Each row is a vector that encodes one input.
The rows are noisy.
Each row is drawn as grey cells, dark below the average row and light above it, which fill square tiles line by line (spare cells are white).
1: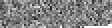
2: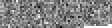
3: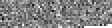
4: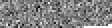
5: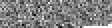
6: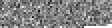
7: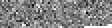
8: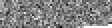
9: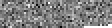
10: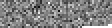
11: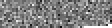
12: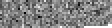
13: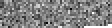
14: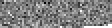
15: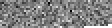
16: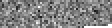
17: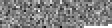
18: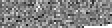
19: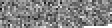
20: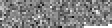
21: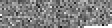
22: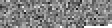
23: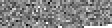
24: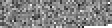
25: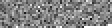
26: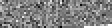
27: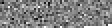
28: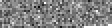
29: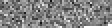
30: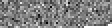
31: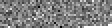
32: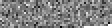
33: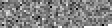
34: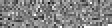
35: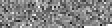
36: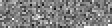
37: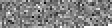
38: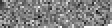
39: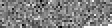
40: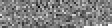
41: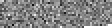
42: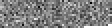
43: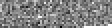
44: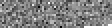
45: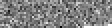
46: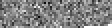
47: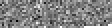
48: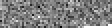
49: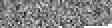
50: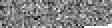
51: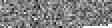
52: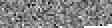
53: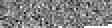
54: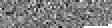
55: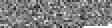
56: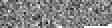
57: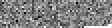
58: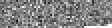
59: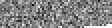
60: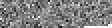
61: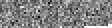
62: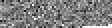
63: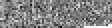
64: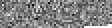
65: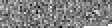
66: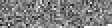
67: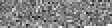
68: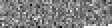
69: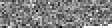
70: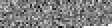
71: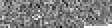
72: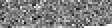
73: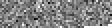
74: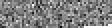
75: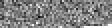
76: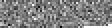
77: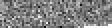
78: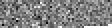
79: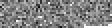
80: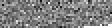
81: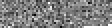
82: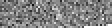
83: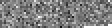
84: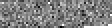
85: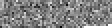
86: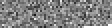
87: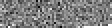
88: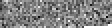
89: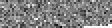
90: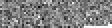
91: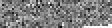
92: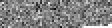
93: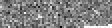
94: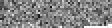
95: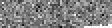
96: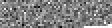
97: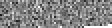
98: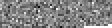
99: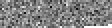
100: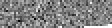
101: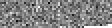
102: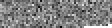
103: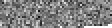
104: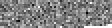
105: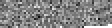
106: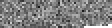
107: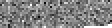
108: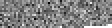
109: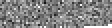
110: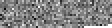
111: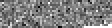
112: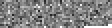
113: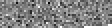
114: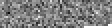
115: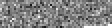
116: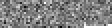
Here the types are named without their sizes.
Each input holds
a point on a line and a true/false value, together with either a fixed value, or a node of a tree.
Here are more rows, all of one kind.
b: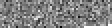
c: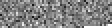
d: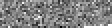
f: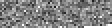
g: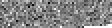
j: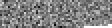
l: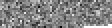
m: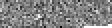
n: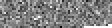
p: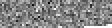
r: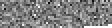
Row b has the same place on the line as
f, m and p.
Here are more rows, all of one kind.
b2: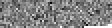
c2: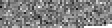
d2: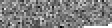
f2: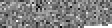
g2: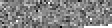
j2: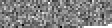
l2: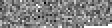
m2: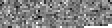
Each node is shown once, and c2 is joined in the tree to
m2.
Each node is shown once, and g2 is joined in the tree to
f2 and l2.
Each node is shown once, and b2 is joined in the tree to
f2.
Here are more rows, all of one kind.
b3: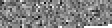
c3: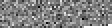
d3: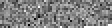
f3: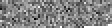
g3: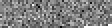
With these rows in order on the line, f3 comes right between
c3 and d3.
